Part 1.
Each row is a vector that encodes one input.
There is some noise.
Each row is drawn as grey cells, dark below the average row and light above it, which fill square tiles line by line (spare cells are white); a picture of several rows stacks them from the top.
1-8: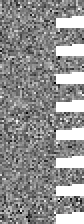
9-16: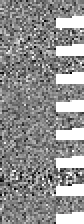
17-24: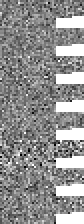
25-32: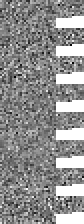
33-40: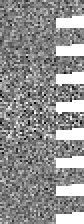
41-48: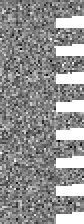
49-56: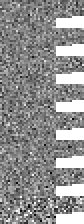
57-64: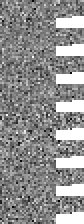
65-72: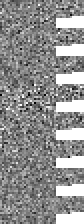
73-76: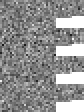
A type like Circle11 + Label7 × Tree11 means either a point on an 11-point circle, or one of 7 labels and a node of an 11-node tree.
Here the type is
List2(Circle9).
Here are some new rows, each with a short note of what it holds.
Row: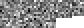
the empty list
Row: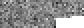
a list of one item
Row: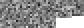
a list of one item
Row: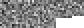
a list of one item
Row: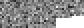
a list of two items
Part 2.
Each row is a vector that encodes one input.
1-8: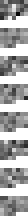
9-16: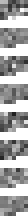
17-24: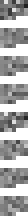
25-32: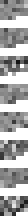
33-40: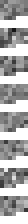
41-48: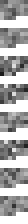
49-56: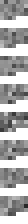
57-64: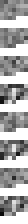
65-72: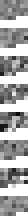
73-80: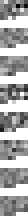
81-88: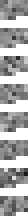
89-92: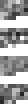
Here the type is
Bool × Bool × Bool + Line5.
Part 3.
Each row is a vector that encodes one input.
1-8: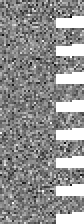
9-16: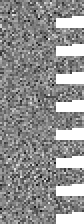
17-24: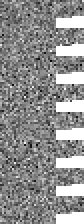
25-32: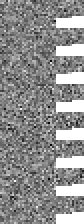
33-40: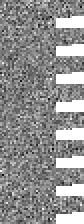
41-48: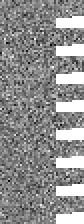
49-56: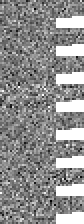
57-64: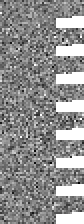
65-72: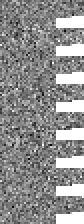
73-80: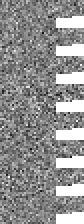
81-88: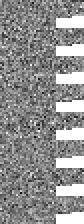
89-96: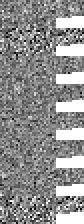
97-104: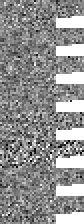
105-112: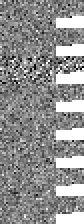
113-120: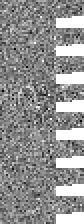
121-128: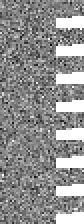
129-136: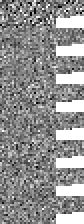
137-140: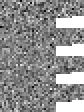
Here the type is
Circle9 × Circle9 + Unit.
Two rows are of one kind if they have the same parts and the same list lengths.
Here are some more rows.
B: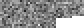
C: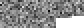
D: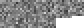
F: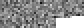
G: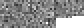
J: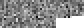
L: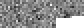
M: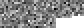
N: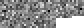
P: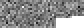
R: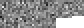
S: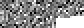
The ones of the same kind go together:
B, C, D, F, G, J, L, M, N, P, R
S

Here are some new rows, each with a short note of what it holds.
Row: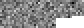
a point on each of two 9-point circles
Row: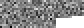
a point on each of two 9-point circles
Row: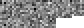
a point on each of two 9-point circles
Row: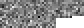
a point on each of two 9-point circles
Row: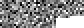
a fixed value
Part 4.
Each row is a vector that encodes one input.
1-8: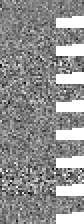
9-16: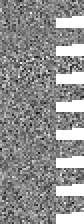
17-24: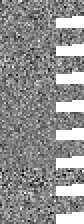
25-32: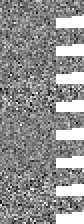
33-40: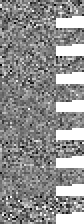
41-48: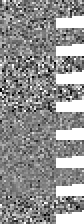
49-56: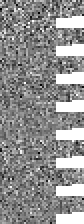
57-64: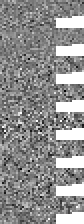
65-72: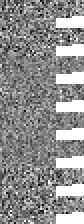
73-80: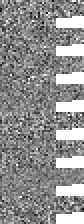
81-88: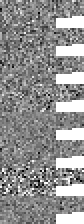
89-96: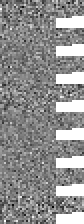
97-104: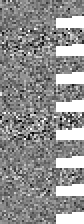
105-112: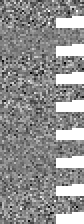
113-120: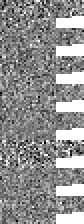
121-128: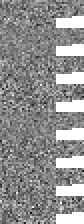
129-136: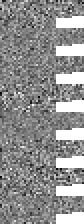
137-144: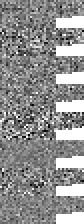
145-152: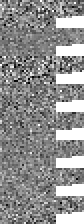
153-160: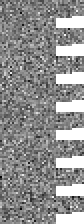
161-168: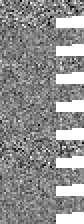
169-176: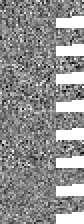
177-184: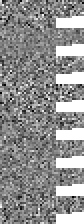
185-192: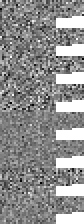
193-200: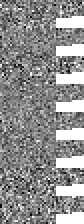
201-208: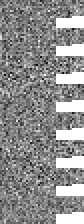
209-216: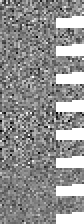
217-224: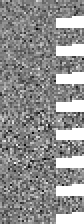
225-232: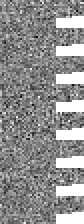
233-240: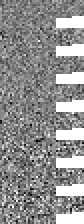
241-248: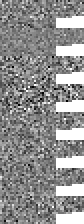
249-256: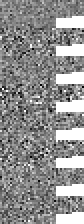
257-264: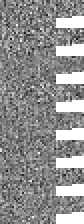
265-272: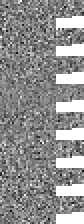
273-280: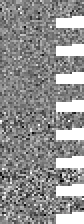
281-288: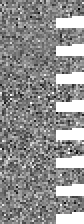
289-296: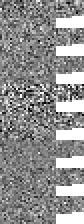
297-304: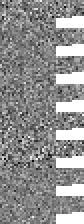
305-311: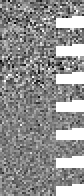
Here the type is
Label8 + Line7.
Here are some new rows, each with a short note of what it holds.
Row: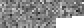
a point on a 7-point line
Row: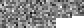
a point on a 7-point line
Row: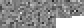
a point on a 7-point line
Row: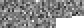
one of 8 labels
